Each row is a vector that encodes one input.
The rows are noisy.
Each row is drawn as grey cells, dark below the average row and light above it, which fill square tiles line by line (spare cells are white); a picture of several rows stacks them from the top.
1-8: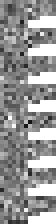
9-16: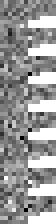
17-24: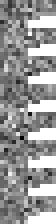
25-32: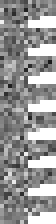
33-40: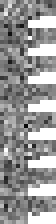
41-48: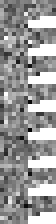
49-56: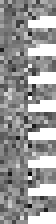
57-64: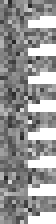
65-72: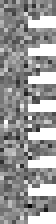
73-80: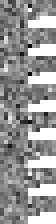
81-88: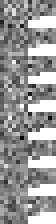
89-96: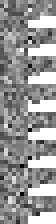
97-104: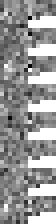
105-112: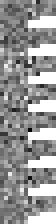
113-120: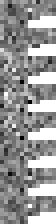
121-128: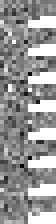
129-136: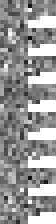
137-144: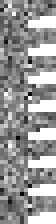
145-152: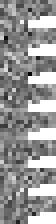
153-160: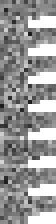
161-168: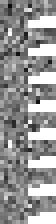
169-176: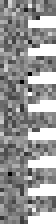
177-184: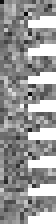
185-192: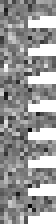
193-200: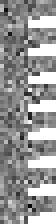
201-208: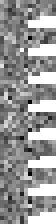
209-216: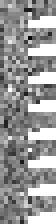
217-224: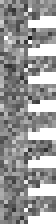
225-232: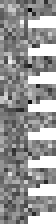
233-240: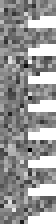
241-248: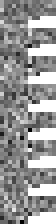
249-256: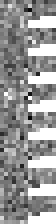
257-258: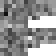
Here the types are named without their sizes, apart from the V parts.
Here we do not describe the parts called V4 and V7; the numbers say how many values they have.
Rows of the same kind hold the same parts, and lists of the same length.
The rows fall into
2 kinds.
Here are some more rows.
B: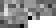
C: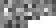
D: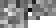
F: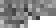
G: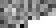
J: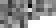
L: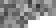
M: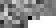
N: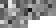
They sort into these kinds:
B, C, D, G, M, N
F, J, L

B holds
a point on a circle and a value of V7.
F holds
a point on a circle, a true/false value and a value of V4.
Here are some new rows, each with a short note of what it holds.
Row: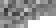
a point on a circle, a true/false value and a value of V4
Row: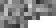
a point on a circle and a value of V7
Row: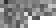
a point on a circle, a true/false value and a value of V4
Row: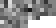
a point on a circle and a value of V7
